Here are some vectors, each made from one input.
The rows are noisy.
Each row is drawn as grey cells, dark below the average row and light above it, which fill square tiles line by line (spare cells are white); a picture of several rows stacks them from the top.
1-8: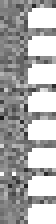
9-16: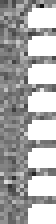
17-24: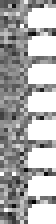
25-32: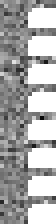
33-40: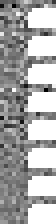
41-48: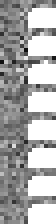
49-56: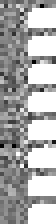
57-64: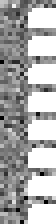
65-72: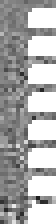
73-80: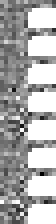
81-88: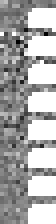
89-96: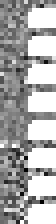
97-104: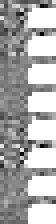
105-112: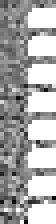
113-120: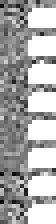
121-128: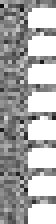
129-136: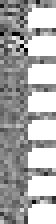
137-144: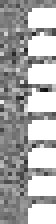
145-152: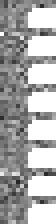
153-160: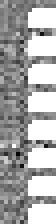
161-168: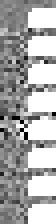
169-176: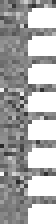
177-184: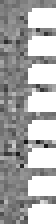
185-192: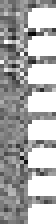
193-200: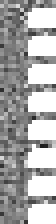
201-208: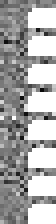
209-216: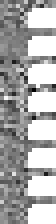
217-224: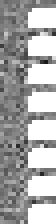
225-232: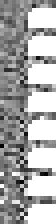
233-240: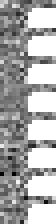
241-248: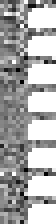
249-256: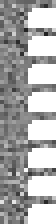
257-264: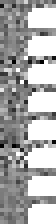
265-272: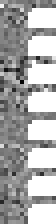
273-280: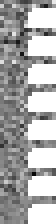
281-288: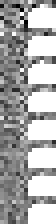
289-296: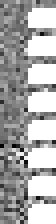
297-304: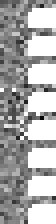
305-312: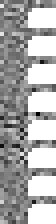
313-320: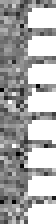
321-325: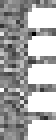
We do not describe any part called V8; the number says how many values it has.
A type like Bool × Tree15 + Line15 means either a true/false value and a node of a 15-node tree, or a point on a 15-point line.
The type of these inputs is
Bool × Label12 + V8.
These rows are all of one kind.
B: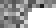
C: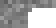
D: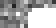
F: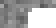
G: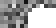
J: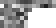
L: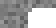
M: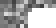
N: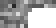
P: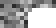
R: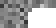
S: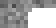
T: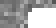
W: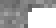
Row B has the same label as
D, P and S.
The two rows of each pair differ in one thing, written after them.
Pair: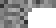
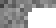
the true/false value
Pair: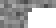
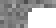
the label
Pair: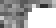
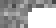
the label
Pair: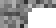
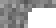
the true/false value
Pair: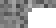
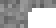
the label
